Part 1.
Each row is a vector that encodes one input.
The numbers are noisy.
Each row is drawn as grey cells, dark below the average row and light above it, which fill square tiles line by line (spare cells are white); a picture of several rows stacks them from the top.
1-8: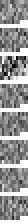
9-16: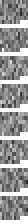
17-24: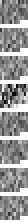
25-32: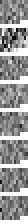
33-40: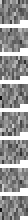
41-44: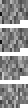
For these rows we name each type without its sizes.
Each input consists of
a list of points on a line.
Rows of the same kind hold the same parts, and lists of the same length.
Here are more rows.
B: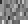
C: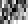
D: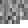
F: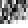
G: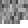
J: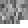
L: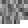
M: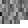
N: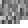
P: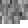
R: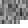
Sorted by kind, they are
B, D, G, J, P
C, F
L, M, N, R

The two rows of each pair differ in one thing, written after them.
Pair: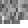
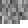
the place on the line in item 1 of the list
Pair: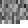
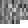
the place on the line in item 2 of the list
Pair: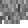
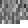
the place on the line in item 1 of the list
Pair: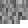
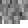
the place on the line in item 2 of the list
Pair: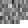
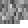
the place on the line in item 1 of the list
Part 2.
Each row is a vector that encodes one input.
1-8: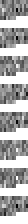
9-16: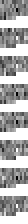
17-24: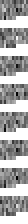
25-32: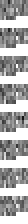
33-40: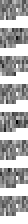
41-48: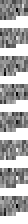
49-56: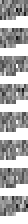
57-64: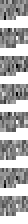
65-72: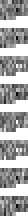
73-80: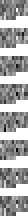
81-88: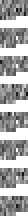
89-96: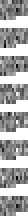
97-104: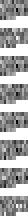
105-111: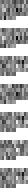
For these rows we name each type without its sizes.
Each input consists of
a label and a true/false value.
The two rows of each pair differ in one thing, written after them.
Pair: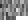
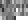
the label
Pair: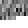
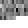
the label
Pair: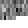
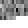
the label
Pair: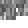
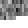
the true/false value
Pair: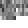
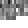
the label
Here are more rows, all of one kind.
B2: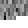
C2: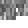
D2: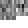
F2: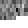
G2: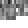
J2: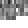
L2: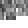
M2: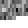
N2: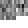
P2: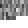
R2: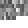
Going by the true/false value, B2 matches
F2 and M2.
